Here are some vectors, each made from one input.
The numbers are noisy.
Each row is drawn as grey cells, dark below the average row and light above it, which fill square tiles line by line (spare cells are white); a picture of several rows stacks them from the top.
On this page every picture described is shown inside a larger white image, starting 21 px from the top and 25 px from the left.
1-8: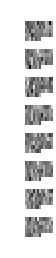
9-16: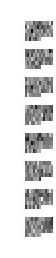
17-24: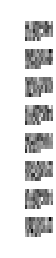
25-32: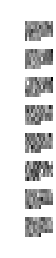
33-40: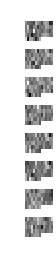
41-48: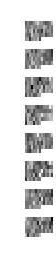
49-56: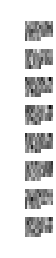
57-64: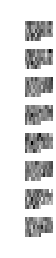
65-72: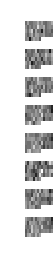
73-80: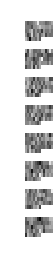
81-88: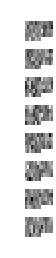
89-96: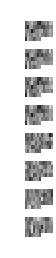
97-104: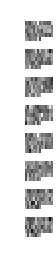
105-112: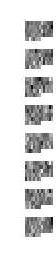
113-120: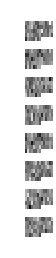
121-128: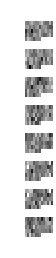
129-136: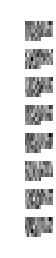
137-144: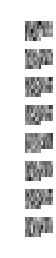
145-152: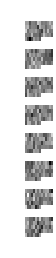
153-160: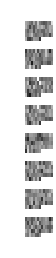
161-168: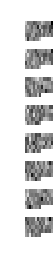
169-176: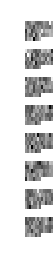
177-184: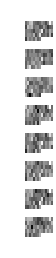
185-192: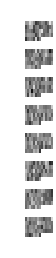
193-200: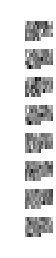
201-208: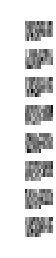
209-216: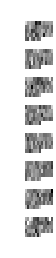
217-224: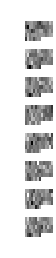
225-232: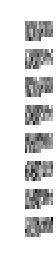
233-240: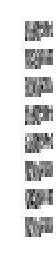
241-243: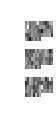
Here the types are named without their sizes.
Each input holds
a point on each of two lines, together with either a point on a circle and a true/false value, or a label.
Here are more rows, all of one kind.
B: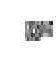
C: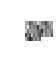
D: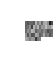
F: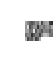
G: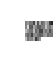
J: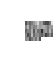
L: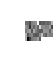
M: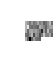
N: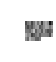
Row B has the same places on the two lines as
C and F.
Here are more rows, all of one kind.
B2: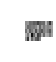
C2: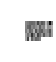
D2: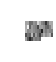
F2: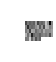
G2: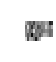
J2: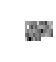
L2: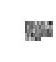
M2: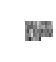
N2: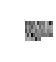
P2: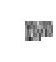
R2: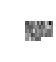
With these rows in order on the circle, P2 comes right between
F2 and R2.
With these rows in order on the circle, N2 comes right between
B2 and J2.
